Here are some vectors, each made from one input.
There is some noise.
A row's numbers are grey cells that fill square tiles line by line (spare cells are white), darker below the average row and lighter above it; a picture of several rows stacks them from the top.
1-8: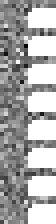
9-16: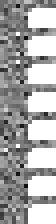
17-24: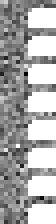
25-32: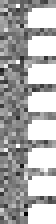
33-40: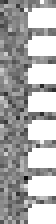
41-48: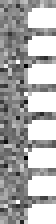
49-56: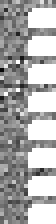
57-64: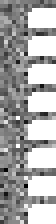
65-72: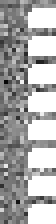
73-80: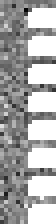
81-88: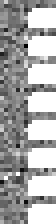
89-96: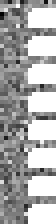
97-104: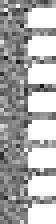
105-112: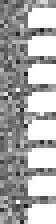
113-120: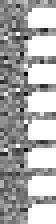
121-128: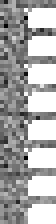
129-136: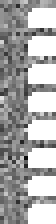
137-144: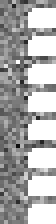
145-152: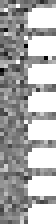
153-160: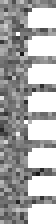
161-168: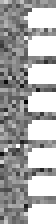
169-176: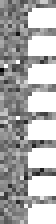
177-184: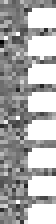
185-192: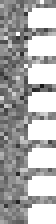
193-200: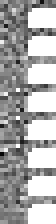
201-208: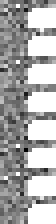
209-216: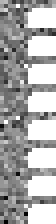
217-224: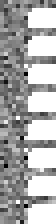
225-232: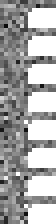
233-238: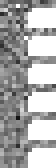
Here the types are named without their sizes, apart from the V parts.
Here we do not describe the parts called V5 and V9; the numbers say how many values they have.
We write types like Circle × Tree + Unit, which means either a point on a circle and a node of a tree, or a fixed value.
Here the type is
List(Line) × (Tree × V9 + V5).
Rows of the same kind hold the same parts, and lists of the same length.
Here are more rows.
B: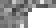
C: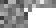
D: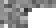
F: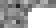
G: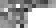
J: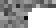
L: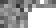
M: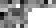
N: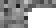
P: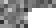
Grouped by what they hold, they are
B
C, L
D, P
F, J, N
G
M

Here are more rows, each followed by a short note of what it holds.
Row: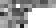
a node of a tree and a value of V9, together with the empty list
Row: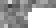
a node of a tree and a value of V9, together with a list of one item
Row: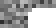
a node of a tree and a value of V9, together with a list of one item
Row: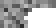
a node of a tree and a value of V9, together with a list of two items
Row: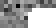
a node of a tree and a value of V9, together with a list of one item
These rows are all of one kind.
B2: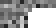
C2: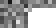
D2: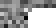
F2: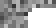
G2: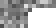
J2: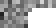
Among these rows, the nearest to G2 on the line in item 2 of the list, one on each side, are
B2 and D2.
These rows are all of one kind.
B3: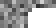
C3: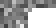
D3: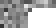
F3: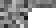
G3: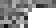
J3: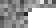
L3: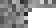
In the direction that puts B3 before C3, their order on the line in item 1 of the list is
D3, J3, B3, L3, C3, F3, G3.
